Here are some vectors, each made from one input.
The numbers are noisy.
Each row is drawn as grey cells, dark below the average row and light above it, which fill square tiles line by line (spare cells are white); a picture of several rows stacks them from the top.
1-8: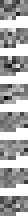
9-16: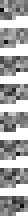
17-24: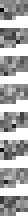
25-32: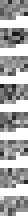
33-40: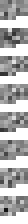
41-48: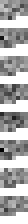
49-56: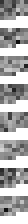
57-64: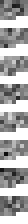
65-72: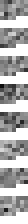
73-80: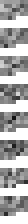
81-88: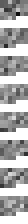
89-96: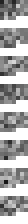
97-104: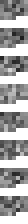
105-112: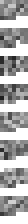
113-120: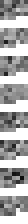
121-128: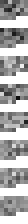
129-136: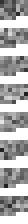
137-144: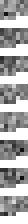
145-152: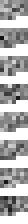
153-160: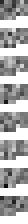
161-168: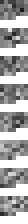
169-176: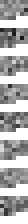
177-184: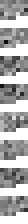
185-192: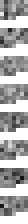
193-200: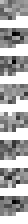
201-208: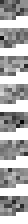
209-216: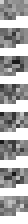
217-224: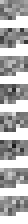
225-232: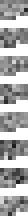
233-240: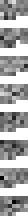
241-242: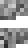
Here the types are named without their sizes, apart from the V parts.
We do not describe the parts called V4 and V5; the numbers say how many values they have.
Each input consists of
either a label, or a true/false value, a value of V4 and a value of V5.
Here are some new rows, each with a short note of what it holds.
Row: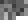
a true/false value, a value of V4 and a value of V5
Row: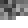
a true/false value, a value of V4 and a value of V5
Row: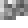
a label
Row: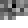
a true/false value, a value of V4 and a value of V5
